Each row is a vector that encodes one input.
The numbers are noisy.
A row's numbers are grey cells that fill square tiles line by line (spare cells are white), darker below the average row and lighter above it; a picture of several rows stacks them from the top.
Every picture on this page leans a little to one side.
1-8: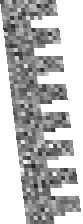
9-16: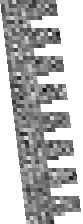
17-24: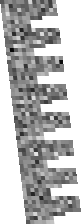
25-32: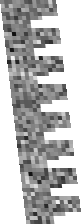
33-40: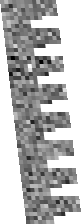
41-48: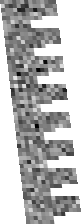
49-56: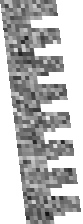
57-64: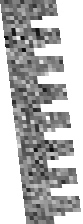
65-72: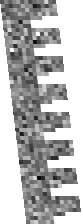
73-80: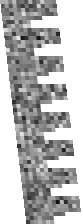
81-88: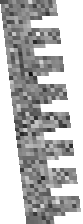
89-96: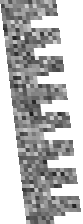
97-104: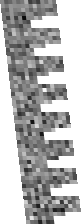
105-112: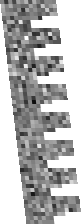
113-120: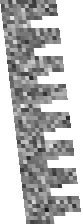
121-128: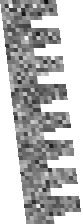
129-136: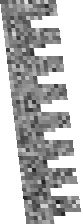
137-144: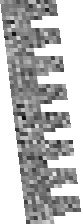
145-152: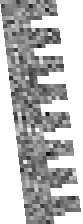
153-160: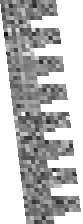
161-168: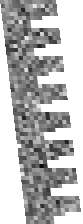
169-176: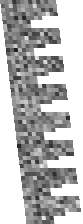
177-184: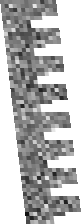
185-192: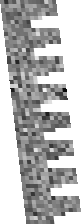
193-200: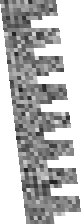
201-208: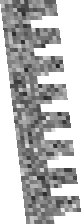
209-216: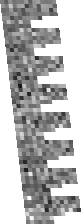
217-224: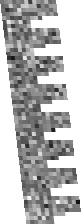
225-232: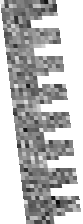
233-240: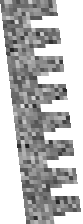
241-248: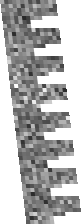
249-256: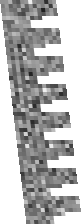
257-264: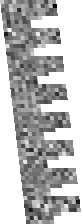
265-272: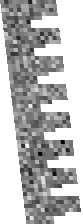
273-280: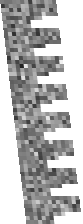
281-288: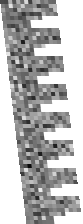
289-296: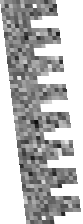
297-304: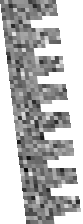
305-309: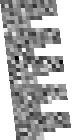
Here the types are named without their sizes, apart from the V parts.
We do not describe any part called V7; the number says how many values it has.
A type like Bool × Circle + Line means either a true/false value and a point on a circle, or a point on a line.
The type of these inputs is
Bool × (Line + V7) + Label × Label.
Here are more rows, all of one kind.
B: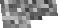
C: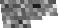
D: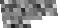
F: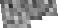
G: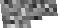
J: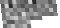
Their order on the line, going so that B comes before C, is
J, F, G, B, D, C.
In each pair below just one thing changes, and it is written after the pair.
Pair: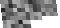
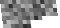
the place on the line
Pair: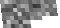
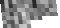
the true/false value
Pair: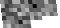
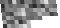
the true/false value
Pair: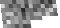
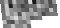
the true/false value
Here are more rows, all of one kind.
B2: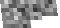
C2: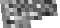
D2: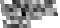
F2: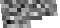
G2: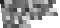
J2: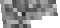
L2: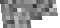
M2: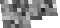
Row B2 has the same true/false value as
D2 and J2.
